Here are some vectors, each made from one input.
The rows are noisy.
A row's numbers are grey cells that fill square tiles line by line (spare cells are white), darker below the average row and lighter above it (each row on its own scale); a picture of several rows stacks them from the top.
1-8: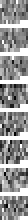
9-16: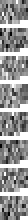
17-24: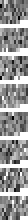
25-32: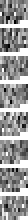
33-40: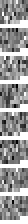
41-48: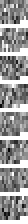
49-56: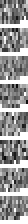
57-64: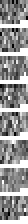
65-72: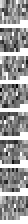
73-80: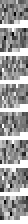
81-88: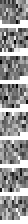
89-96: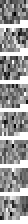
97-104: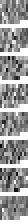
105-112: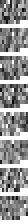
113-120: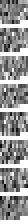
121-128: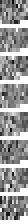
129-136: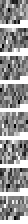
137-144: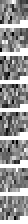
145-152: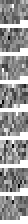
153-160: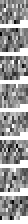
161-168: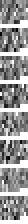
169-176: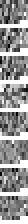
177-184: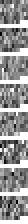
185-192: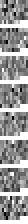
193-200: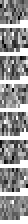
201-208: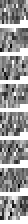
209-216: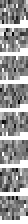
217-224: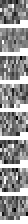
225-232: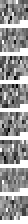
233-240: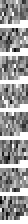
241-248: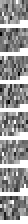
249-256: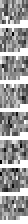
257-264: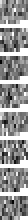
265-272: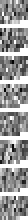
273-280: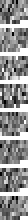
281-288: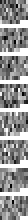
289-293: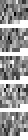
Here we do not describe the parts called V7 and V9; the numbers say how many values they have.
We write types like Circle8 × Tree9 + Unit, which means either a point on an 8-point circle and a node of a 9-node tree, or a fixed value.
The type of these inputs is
(Line6 + V7) × Tree8 + List2(Bool × V9).
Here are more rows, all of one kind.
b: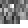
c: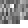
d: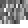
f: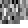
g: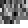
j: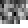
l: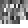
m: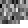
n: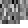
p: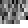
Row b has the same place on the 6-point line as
l, m and n.
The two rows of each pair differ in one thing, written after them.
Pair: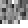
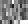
the value of V9 in item 1 of the list
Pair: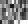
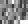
the value of V9 in item 2 of the list
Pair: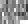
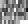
the value of V9 in item 1 of the list
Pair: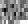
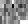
the true/false value in item 1 of the list
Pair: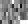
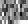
the true/false value in item 1 of the list
